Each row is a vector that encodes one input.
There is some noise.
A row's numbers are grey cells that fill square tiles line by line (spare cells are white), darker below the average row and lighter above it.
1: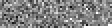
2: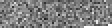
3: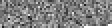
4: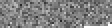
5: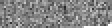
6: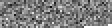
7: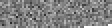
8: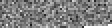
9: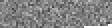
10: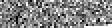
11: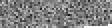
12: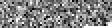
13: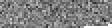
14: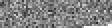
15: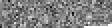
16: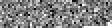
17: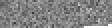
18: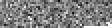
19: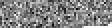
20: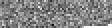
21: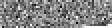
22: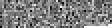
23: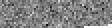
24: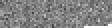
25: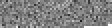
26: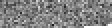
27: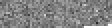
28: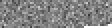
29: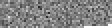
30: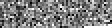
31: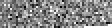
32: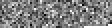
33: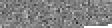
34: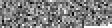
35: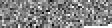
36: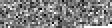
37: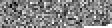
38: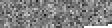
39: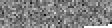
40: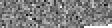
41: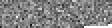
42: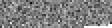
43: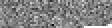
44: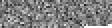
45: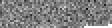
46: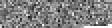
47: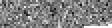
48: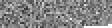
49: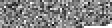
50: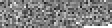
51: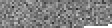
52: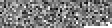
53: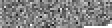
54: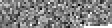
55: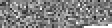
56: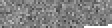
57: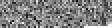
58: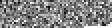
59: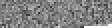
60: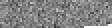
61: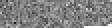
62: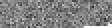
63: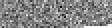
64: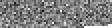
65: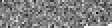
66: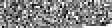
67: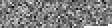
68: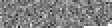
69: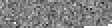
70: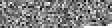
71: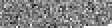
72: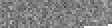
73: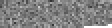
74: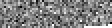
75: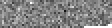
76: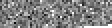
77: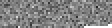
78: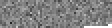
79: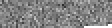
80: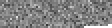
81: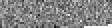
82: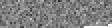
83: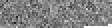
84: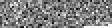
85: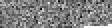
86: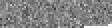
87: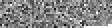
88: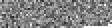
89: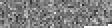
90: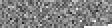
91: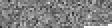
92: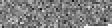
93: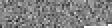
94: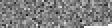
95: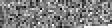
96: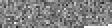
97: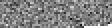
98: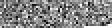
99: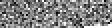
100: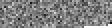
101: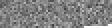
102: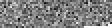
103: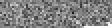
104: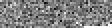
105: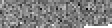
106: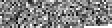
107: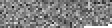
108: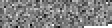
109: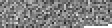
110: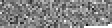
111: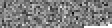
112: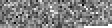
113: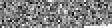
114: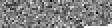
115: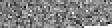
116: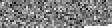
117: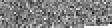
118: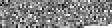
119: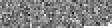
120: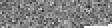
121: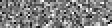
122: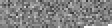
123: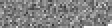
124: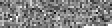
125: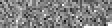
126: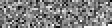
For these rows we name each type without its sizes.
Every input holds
a list of points on a line.
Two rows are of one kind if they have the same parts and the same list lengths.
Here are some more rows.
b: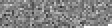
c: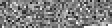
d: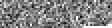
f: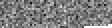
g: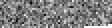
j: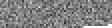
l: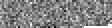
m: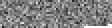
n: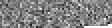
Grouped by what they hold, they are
b, j
c, f, g, l, n
d
m

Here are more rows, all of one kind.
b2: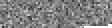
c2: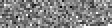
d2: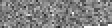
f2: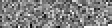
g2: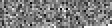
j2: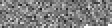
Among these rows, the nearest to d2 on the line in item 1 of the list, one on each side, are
f2 and j2.
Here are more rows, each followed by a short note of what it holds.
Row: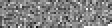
the empty list
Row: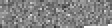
a list of two items
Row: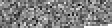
the empty list
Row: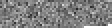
a list of one item
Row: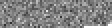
a list of two items
